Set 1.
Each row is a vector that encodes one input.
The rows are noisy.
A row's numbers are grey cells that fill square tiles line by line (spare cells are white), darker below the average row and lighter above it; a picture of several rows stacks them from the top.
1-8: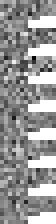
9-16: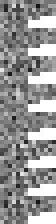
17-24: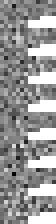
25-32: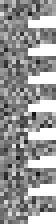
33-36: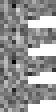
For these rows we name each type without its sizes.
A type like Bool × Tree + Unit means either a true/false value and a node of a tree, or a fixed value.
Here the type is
Line.
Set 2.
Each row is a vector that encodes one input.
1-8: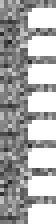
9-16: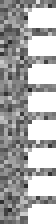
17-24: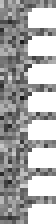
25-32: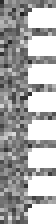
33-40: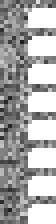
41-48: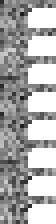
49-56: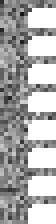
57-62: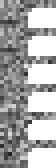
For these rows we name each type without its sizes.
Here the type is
Line.
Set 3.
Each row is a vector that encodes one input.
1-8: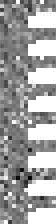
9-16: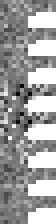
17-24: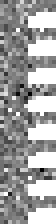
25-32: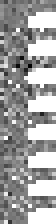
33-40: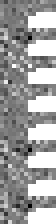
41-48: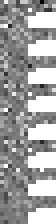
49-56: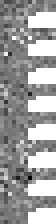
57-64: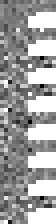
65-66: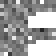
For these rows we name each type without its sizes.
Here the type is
Tree.
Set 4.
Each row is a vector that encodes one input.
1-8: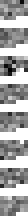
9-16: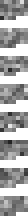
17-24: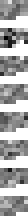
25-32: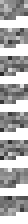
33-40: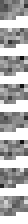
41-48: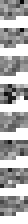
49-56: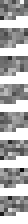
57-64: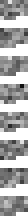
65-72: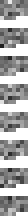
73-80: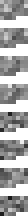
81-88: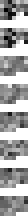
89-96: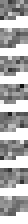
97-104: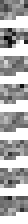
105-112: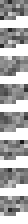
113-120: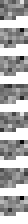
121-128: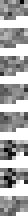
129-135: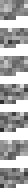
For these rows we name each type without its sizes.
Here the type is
Bool × Bool × Bool + Unit.
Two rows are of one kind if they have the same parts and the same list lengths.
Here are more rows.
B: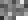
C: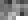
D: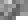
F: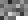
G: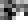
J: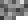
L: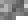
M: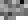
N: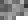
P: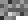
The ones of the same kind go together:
B, C, D, F, J, L, M, N, P
G

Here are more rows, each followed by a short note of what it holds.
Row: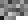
three true/false values
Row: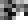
a fixed value
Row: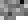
three true/false values
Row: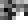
a fixed value
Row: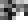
a fixed value
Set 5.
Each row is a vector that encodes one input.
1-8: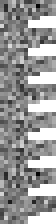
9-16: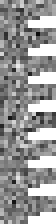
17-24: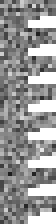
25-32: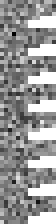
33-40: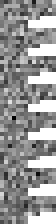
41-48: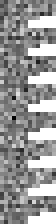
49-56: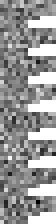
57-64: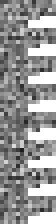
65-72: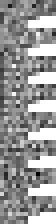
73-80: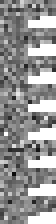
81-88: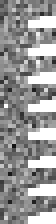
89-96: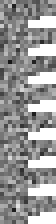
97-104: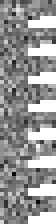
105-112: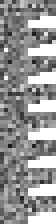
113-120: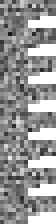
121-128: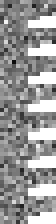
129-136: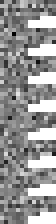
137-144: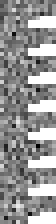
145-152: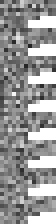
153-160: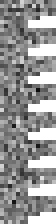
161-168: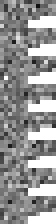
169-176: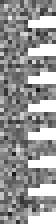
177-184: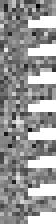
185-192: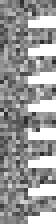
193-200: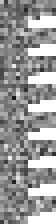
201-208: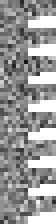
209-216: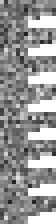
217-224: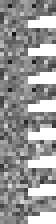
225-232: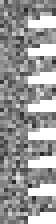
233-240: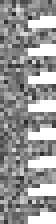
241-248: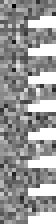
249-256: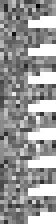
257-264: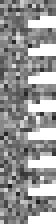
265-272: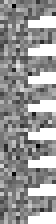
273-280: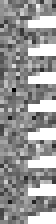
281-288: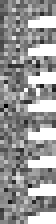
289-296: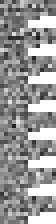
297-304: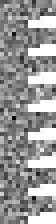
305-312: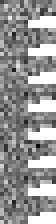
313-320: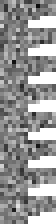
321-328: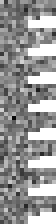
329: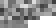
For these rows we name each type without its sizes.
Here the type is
Circle.
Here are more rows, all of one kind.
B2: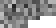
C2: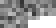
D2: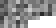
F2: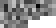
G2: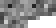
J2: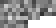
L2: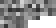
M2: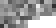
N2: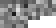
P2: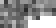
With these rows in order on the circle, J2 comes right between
D2 and N2.
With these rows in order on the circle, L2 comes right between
F2 and P2.
